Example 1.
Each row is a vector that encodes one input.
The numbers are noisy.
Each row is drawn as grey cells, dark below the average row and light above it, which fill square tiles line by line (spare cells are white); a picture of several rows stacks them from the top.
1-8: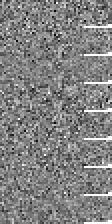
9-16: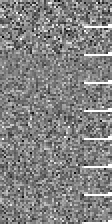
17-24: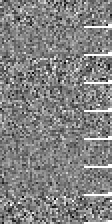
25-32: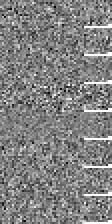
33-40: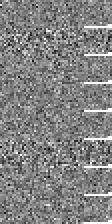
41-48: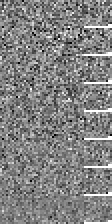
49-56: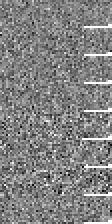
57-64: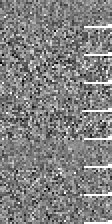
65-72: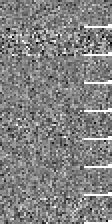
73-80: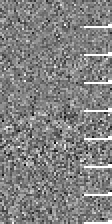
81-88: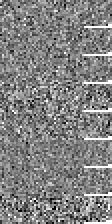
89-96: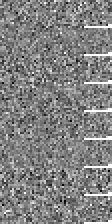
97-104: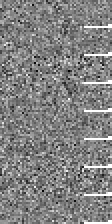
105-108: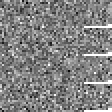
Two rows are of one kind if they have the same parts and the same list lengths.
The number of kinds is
2.
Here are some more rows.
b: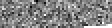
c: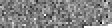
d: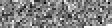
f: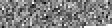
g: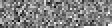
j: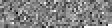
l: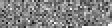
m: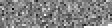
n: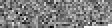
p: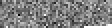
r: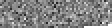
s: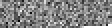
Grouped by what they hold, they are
b, c, d, f, g, j, l, m, n, r, s
p

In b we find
a node of an 11-node tree.
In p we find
a point on each of two 10-point circles and a node of an 11-node tree.
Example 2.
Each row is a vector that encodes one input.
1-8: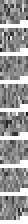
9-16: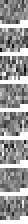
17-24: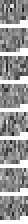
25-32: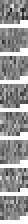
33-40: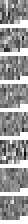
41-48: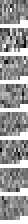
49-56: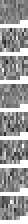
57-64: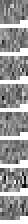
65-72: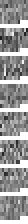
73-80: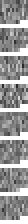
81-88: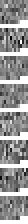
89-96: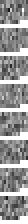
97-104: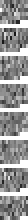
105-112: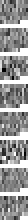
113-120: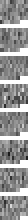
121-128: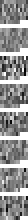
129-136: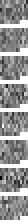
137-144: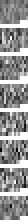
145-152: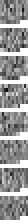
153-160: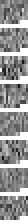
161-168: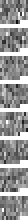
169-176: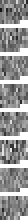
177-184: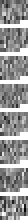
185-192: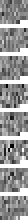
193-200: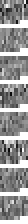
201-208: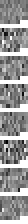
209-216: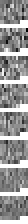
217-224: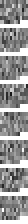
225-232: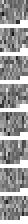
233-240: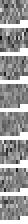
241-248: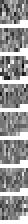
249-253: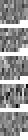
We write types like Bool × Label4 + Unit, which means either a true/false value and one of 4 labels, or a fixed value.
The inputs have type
List3(Line4).
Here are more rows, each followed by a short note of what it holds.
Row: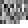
a list of one item
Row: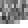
a list of three items
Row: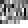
the empty list
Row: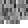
a list of two items
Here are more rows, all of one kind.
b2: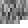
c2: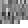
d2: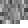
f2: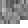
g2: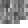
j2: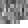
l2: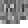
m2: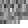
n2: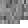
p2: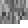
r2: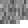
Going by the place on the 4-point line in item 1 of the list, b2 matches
f2, j2, l2 and n2.
